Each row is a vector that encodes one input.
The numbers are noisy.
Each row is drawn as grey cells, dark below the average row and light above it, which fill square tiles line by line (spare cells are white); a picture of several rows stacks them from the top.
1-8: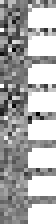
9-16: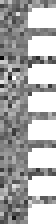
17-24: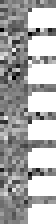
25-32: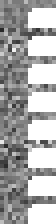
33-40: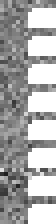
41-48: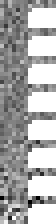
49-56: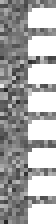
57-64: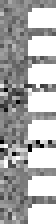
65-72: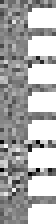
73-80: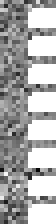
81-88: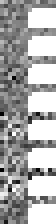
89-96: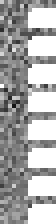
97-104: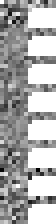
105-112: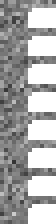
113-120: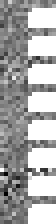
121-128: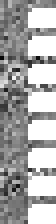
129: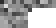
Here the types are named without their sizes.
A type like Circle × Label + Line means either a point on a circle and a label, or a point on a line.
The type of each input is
List(Line).
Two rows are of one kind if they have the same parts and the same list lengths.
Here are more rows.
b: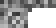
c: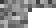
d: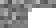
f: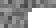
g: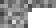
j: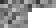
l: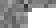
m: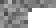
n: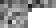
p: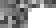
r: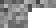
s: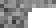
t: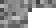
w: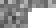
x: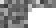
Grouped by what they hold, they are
b, d, f, g, n, x
c, j, l, m, r, s, t, w
p

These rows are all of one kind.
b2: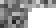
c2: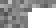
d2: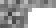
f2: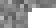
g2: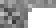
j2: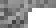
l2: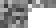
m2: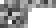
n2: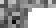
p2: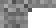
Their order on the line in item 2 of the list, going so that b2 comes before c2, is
p2, g2, n2, j2, b2, l2, c2, f2, d2, m2.
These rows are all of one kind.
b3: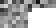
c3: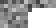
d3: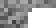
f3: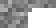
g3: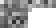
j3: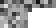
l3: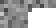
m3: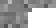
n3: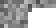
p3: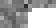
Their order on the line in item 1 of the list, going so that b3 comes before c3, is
f3, m3, p3, j3, b3, c3, n3, l3, g3, d3.
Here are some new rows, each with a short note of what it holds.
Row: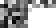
a list of two items
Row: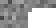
a list of one item
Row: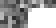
the empty list
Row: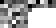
the empty list
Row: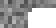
a list of one item
